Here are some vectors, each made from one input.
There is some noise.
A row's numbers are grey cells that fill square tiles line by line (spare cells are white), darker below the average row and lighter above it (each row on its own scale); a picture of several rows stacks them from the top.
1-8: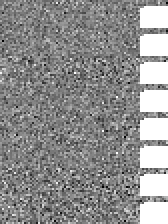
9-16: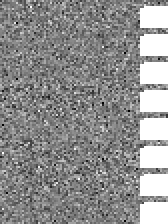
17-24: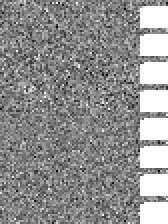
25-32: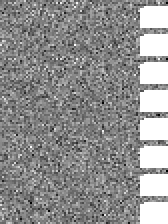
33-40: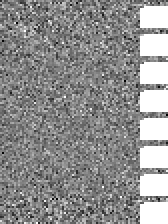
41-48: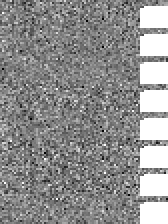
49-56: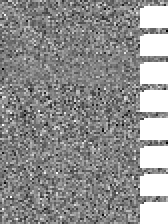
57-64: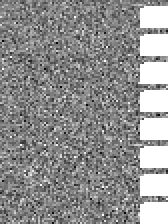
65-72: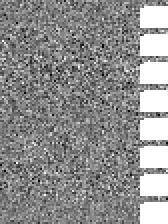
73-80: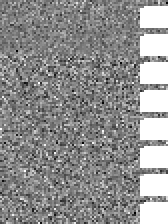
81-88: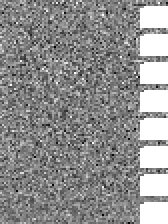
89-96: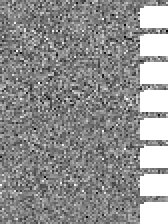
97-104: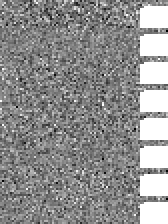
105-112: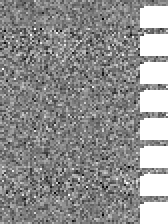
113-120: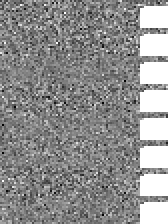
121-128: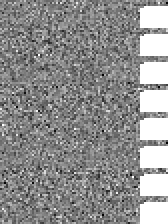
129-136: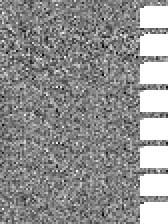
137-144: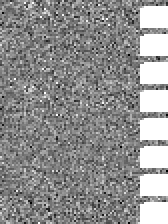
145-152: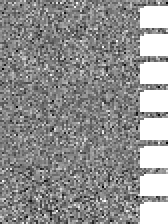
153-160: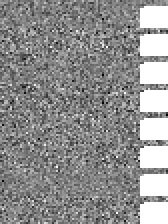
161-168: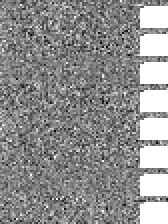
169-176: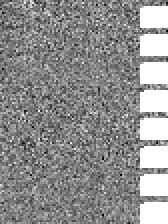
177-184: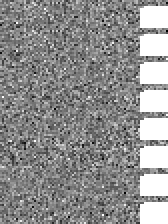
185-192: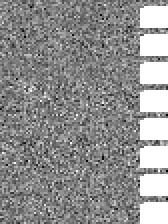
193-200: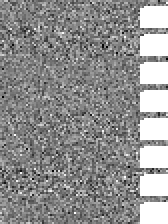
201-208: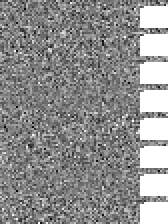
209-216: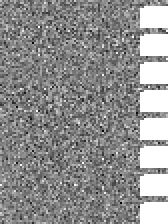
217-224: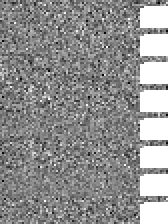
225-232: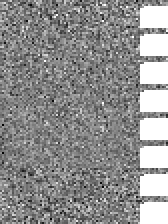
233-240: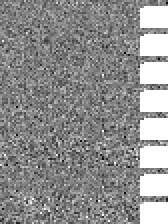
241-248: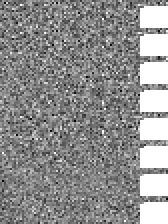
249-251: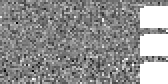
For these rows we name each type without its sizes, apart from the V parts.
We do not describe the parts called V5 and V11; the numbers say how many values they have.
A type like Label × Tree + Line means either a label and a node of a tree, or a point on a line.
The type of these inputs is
Bool × (Line + V5 × V11).
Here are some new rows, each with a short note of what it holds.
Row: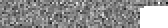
a point on a line and a true/false value
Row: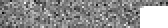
a point on a line and a true/false value
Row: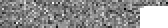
a point on a line and a true/false value
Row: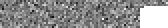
a true/false value, a value of V5 and a value of V11
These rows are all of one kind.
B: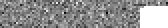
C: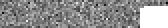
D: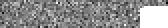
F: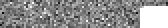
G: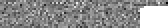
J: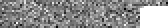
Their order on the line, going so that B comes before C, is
F, J, D, B, G, C.
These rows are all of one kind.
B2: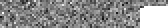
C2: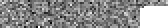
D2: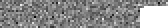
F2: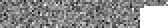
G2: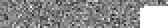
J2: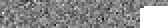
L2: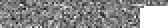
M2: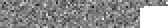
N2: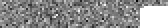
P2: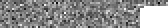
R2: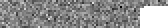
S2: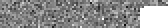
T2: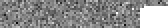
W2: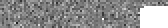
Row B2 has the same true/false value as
C2, J2 and N2.
